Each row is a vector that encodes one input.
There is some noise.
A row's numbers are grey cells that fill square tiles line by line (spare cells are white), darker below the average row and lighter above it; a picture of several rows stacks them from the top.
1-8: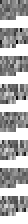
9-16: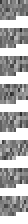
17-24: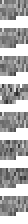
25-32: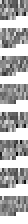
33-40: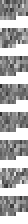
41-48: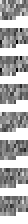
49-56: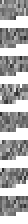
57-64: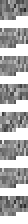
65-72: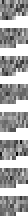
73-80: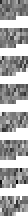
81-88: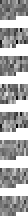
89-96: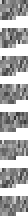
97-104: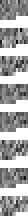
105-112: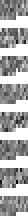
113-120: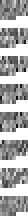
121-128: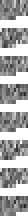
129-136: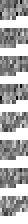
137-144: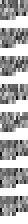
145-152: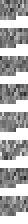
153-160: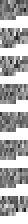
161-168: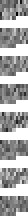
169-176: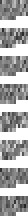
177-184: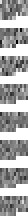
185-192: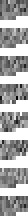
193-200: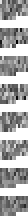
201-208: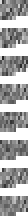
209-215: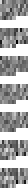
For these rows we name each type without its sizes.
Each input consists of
a true/false value, together with either a point on a circle, or a fixed value.
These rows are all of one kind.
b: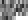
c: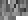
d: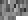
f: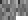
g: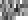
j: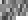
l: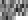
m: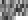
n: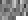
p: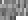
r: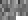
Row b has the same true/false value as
g, j, l and m.
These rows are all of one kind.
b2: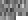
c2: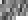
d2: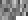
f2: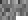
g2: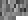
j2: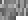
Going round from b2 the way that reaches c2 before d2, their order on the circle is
b2, c2, g2, f2, d2, j2.
